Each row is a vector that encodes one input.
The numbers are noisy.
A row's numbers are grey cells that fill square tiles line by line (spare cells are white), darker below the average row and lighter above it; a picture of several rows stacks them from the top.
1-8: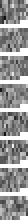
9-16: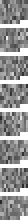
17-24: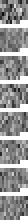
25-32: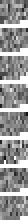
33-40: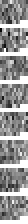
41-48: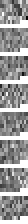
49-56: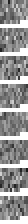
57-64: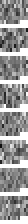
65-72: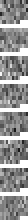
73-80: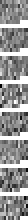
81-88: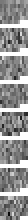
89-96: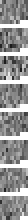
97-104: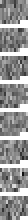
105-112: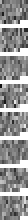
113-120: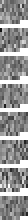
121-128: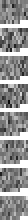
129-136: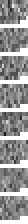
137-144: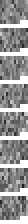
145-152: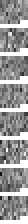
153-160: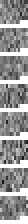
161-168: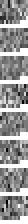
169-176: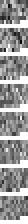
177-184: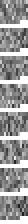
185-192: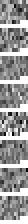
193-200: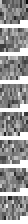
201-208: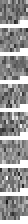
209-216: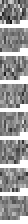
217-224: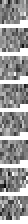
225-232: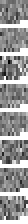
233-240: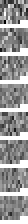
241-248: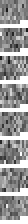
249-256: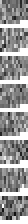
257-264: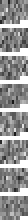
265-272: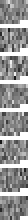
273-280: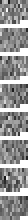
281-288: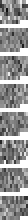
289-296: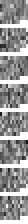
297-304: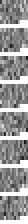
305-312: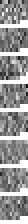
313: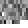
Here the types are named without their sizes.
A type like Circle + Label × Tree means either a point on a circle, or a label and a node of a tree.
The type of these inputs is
(Bool × Bool × Bool × Bool + Unit) × (Tree + Unit).
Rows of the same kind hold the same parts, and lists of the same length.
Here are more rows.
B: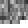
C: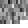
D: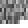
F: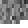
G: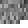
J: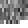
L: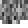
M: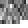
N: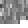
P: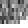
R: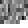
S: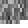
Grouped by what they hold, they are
B, R
C, P
D, M, N
F, G, J, L, S

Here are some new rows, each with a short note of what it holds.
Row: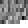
a fixed value
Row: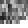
a fixed value
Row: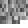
a node of a tree
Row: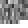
four true/false values
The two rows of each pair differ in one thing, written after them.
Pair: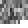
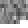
one of the four true/false values
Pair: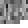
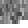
one of the four true/false values
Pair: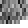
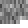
the node of the tree
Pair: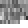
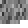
the node of the tree
